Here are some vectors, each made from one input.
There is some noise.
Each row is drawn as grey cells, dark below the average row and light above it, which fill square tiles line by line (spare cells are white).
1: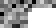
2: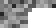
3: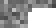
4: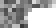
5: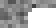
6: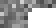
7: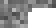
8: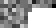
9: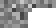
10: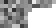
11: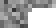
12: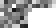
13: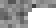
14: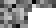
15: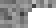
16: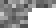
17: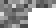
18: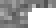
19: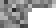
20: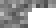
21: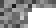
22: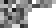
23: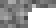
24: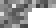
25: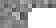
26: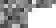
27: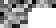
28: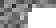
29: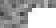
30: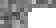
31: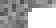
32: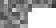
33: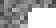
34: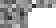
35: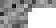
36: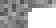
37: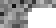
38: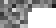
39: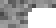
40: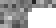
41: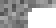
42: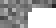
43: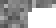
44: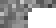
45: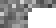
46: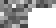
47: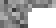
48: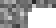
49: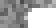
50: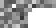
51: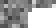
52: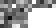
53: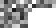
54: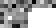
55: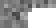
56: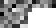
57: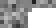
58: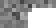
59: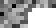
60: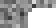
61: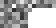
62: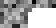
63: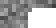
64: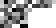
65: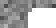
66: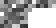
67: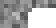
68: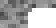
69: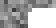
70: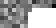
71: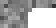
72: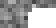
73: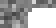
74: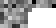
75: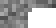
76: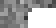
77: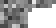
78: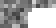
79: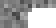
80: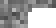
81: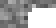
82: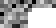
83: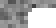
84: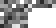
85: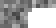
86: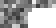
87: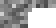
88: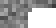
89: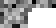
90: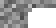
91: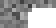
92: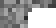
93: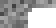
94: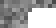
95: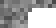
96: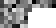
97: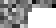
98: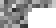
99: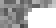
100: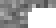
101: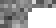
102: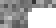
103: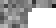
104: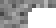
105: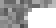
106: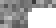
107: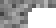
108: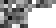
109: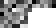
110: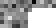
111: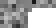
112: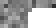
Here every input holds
four true/false values.
